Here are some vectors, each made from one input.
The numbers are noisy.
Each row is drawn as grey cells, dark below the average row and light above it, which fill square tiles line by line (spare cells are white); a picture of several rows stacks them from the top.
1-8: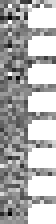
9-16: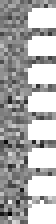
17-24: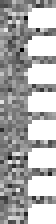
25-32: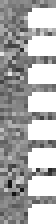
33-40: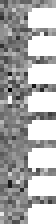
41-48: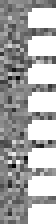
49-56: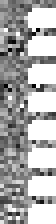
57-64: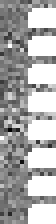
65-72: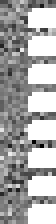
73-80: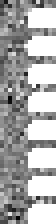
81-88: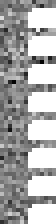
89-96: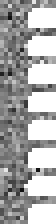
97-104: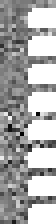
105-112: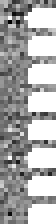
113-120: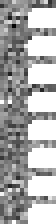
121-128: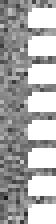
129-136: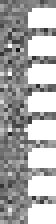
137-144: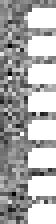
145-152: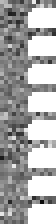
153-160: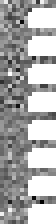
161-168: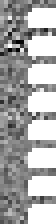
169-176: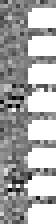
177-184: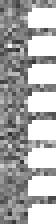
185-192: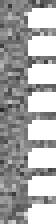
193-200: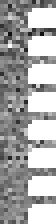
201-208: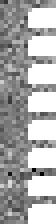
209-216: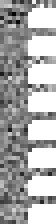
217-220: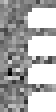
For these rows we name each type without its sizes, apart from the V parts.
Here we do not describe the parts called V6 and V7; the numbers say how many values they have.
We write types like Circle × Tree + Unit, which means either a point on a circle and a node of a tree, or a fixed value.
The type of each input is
Label × (Label × Label × V6 + Unit) × V7.
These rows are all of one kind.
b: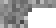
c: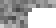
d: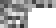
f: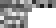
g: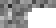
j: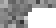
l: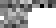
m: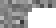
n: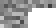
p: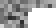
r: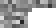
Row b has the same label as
l and n.
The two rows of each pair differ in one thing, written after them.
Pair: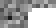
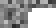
one of the three labels
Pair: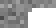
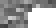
the value of V7
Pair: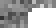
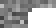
the value of V7
